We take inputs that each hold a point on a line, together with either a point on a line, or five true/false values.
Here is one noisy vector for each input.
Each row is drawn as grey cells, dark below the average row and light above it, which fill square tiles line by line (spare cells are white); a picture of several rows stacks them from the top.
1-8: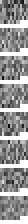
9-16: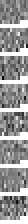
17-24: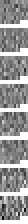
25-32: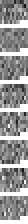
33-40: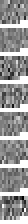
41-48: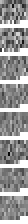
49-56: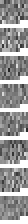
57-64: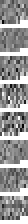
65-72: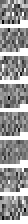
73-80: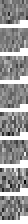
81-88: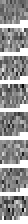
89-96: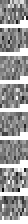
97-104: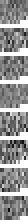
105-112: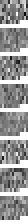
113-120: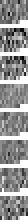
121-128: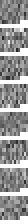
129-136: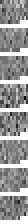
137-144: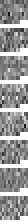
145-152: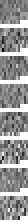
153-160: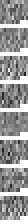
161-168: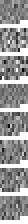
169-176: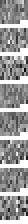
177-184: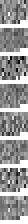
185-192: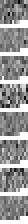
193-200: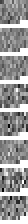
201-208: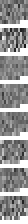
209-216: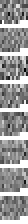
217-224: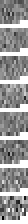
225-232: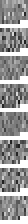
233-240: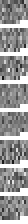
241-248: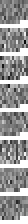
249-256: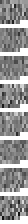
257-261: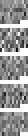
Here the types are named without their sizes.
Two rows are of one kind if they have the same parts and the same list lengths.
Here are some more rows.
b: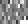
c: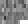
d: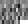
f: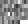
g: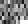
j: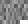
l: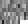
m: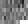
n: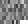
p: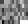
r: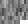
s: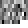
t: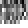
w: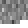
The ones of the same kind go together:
b, c, d, f, g, j, m, n, p, r, t, w
l, s

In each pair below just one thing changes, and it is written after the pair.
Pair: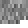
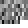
the place on the line
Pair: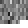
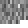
one of the five true/false values
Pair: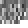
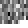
one of the five true/false values
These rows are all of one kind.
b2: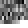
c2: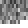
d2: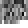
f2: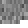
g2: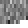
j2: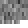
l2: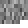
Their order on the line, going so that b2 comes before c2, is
b2, g2, c2, d2, f2, l2, j2.
